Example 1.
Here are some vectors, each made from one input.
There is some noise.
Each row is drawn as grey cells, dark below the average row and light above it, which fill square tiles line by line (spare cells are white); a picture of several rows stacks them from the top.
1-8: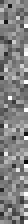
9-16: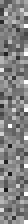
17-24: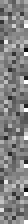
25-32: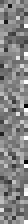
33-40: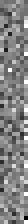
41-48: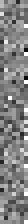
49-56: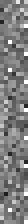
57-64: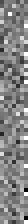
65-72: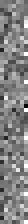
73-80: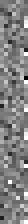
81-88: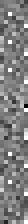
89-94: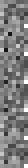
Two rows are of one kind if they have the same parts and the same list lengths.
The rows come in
2 kinds.
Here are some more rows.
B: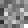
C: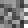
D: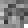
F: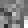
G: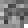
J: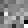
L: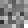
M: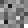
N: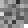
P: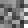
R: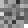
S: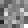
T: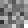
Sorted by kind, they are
B, D, F, G, J, L, M, N, R, S, T
C, P

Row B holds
a point on a 13-point circle.
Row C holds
a fixed value.
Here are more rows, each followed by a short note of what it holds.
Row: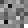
a point on a 13-point circle
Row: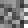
a fixed value
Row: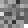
a point on a 13-point circle
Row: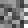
a fixed value
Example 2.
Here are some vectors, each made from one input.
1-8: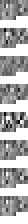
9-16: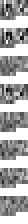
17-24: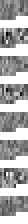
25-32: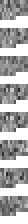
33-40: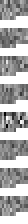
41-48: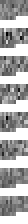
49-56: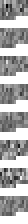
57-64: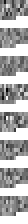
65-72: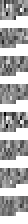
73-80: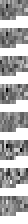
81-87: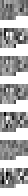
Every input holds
a point on a 10-point line.
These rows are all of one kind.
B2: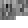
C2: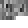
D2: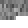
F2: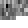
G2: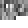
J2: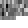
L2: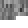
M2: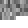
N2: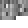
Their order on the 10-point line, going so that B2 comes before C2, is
J2, F2, B2, L2, C2, D2, M2, N2, G2.
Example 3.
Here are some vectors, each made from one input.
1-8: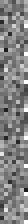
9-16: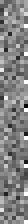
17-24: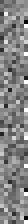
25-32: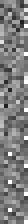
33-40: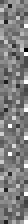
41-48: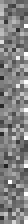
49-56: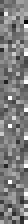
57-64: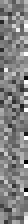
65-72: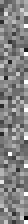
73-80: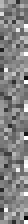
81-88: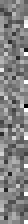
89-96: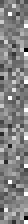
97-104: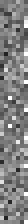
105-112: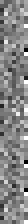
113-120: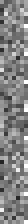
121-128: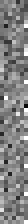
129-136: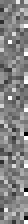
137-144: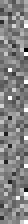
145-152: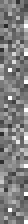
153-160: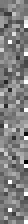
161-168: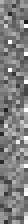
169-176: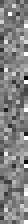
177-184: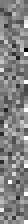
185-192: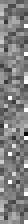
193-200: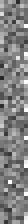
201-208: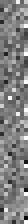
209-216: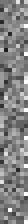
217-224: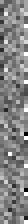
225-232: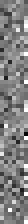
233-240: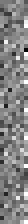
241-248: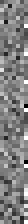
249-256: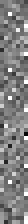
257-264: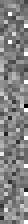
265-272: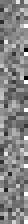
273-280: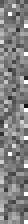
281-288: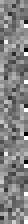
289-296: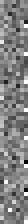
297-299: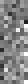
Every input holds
either a point on a 13-point circle, or a fixed value.
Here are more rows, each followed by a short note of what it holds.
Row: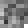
a point on a 13-point circle
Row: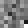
a point on a 13-point circle
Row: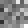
a point on a 13-point circle
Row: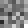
a point on a 13-point circle
